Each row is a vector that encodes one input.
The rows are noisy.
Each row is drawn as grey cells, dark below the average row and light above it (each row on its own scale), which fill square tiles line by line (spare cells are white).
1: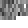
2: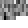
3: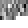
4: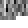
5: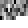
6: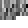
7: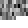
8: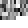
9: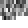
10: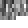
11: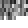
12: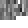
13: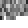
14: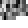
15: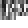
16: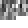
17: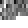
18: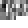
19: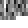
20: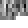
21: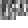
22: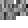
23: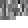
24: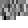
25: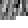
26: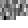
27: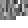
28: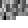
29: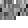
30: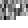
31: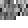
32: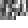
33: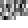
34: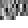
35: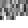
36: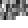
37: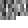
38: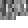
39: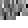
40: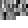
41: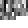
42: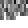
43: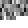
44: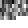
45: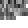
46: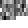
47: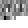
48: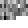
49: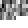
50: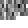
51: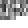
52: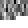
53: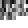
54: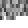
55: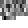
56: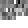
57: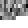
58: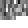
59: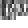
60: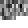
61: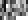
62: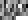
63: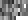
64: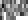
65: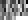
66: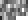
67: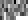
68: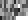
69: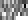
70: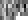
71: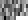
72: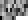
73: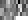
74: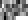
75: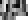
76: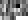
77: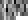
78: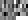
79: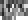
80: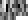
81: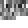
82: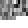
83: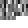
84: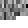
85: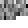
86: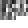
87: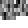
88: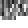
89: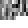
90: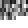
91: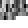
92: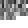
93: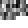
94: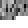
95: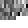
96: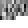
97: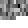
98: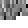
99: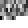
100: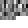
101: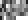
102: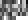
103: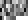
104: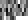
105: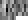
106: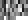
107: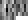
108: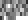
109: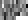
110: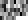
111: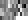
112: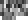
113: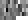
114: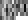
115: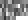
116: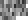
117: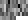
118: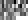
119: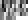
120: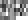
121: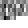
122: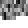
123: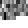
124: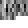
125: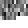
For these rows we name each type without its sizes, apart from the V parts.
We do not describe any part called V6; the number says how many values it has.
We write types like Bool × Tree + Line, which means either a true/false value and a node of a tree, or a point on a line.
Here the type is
List(Bool × V6).
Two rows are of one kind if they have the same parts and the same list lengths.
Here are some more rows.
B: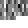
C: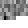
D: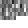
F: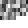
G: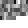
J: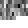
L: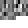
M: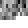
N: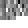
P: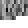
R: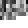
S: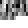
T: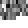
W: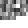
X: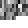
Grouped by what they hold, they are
B, C, J
D, G, L, P, R, S, T, W, X
F, M, N

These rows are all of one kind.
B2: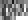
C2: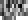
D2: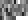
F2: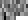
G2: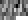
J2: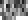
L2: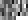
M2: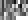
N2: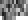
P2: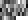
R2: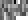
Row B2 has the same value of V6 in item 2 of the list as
F2 and G2.
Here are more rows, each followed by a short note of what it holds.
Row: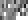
the empty list
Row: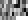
a list of one item
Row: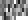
a list of one item
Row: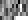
a list of two items
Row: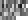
a list of one item
